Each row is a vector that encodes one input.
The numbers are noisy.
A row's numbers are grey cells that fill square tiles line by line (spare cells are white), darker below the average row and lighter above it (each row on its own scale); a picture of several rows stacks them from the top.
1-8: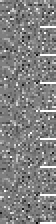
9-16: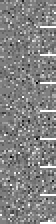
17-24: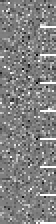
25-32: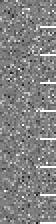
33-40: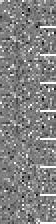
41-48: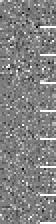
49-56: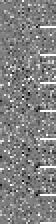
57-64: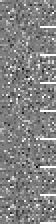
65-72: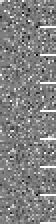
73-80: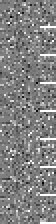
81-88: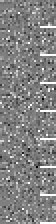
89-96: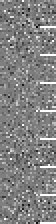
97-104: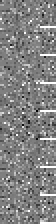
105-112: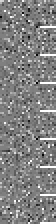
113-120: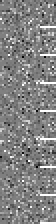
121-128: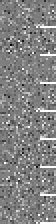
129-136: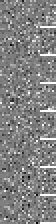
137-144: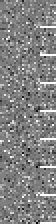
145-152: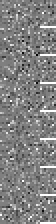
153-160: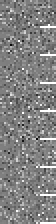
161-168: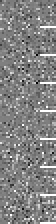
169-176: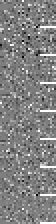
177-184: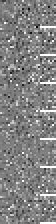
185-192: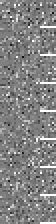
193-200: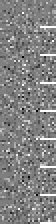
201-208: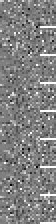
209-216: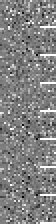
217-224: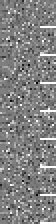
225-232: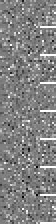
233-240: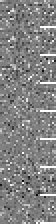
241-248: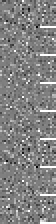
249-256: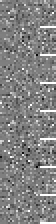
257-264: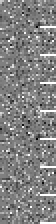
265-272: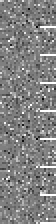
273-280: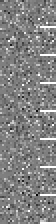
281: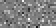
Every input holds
a true/false value, together with either one of 12 labels, or a point on a 7-point line.
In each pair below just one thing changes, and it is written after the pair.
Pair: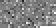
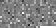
the label
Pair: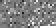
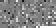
the true/false value
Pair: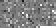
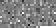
the label
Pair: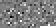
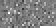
the label
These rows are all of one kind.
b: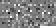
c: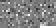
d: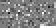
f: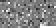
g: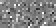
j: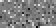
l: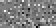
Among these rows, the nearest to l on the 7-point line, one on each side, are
b and j.
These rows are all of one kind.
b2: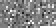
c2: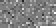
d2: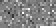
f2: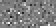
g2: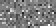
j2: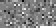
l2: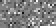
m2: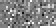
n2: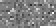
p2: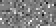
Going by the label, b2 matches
c2 and m2.
